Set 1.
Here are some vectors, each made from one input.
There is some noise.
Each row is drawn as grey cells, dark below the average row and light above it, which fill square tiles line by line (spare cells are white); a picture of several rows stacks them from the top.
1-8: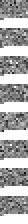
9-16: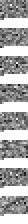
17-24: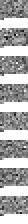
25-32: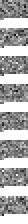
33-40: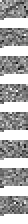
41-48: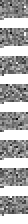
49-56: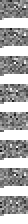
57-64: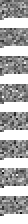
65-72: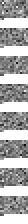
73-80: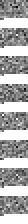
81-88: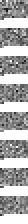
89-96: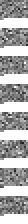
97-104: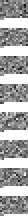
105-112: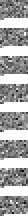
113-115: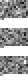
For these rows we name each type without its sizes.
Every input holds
a label, together with either a point on a line, or a node of a tree.
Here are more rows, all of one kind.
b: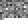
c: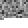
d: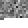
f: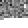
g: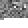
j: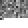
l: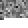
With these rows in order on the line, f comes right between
b and c.
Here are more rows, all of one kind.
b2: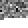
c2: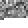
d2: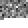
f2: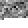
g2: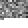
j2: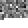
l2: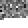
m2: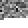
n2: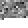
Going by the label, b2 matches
f2, m2 and n2.
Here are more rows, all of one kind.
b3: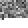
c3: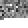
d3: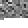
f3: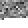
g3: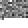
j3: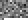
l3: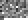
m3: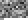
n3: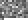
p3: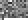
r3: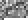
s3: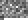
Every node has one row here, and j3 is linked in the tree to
d3.
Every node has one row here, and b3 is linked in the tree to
f3, n3 and s3.
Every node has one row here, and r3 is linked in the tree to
f3.
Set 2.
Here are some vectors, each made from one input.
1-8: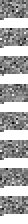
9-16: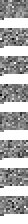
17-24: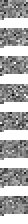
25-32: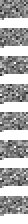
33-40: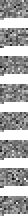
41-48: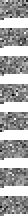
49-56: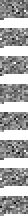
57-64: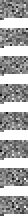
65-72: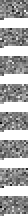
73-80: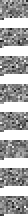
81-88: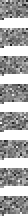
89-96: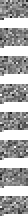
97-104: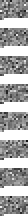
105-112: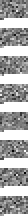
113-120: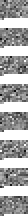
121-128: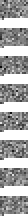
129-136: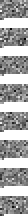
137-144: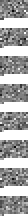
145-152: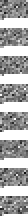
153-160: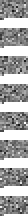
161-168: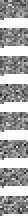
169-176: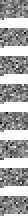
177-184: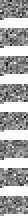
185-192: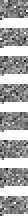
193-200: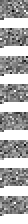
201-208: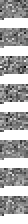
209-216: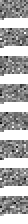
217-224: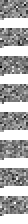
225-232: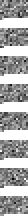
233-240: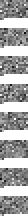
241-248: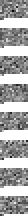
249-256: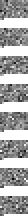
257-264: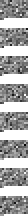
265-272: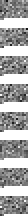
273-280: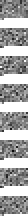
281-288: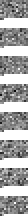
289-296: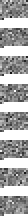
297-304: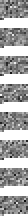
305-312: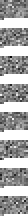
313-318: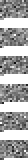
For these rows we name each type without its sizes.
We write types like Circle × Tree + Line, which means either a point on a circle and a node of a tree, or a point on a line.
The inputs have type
(Label + Line) × (Tree + Unit).
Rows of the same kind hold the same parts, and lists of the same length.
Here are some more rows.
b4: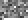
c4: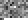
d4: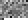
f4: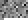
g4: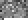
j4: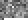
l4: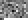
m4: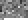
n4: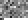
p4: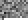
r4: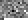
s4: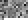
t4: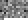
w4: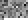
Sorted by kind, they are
b4, l4
c4, d4, n4, r4
f4, g4, m4, p4
j4, s4, t4, w4

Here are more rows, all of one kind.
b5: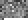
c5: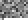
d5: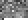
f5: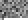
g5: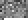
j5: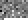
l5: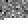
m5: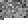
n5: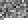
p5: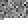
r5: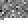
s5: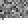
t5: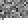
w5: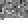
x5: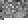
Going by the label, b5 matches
d5, g5, m5 and x5.
